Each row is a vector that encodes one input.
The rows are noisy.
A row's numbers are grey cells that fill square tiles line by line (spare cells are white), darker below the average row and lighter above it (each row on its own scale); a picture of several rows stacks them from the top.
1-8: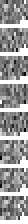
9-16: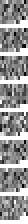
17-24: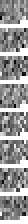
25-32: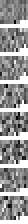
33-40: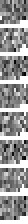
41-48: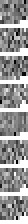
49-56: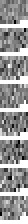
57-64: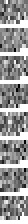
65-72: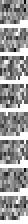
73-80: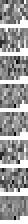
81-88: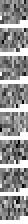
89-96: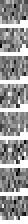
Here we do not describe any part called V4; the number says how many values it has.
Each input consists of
a value of V4, together with either a point on a 5-point line, or a point on a 7-point line.
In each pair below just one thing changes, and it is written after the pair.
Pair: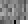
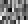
the value of V4
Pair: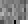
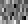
the value of V4
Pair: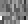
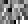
the place on the 7-point line
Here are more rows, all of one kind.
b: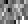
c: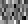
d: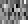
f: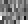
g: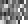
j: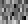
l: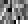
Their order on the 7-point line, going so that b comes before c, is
b, f, g, d, j, l, c.
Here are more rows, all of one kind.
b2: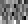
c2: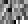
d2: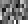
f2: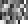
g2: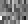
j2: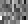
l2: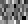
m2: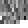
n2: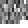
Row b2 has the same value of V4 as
f2 and l2.
